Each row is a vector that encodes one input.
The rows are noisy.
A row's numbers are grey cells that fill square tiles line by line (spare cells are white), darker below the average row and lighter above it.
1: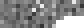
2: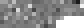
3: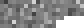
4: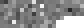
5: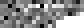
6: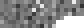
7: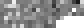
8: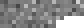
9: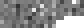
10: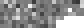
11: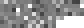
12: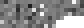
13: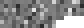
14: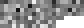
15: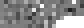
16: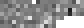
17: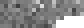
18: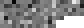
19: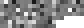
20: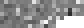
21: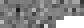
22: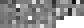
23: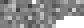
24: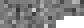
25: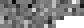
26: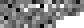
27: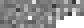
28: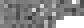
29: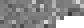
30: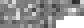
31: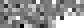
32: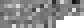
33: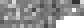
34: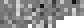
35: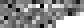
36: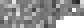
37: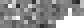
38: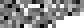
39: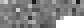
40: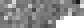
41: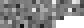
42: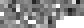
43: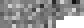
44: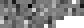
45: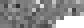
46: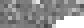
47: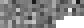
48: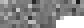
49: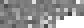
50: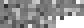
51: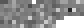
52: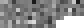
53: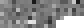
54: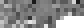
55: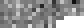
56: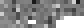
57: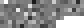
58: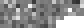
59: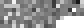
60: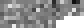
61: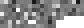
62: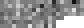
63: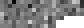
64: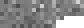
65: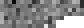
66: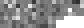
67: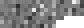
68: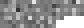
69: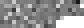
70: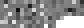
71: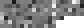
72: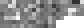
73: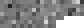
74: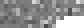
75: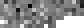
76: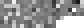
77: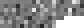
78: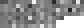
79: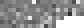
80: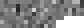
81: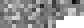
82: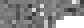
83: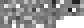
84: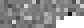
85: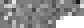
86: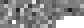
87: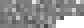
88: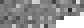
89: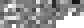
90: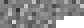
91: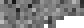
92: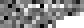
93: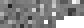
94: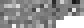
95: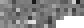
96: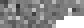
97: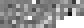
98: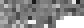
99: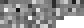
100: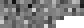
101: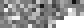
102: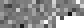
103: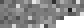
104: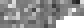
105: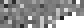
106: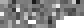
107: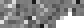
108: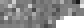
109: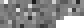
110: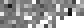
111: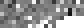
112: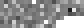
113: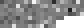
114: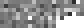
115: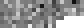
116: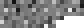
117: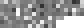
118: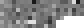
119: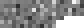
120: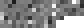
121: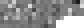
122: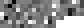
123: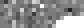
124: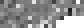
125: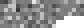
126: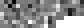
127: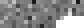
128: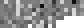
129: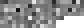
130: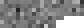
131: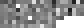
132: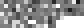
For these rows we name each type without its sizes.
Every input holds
a list of points on a line.
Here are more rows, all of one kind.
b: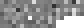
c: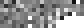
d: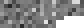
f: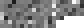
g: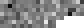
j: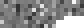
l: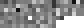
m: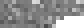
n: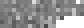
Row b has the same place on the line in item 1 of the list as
m and n.
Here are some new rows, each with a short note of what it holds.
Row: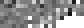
a list of two items
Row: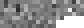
a list of two items
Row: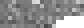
a list of two items
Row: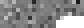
a list of one item
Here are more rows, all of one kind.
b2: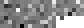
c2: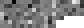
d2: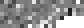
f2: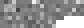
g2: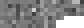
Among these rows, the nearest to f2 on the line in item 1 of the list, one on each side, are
b2 and d2.
